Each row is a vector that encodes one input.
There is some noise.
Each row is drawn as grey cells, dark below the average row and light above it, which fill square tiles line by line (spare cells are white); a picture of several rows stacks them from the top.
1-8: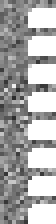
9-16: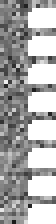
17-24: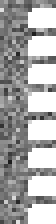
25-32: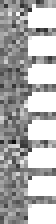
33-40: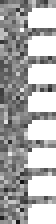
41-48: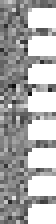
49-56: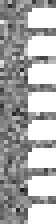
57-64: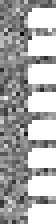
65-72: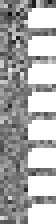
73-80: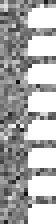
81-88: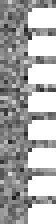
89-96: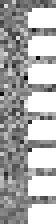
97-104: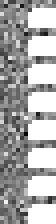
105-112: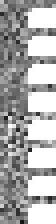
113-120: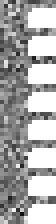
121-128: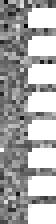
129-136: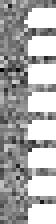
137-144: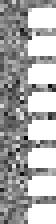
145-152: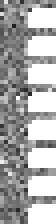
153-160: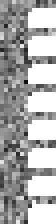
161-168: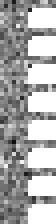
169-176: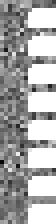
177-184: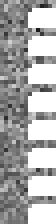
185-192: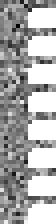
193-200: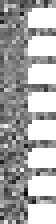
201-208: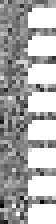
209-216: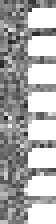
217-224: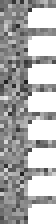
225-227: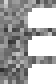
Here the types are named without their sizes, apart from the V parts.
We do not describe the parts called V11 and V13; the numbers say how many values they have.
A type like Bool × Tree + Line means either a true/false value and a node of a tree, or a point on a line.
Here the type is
(Label + Line) × V11 + V13.
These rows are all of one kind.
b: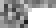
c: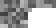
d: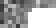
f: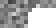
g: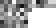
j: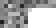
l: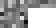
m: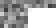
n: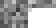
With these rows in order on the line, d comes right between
c and l.
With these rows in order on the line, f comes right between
g and l.
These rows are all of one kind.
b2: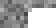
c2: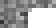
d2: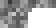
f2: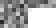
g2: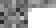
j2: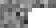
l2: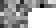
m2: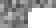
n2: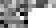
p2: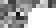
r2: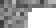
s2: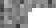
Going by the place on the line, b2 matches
f2, l2 and r2.
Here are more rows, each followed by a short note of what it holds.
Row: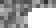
a value of V13
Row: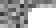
a point on a line and a value of V11
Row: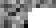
a value of V13
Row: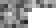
a point on a line and a value of V11
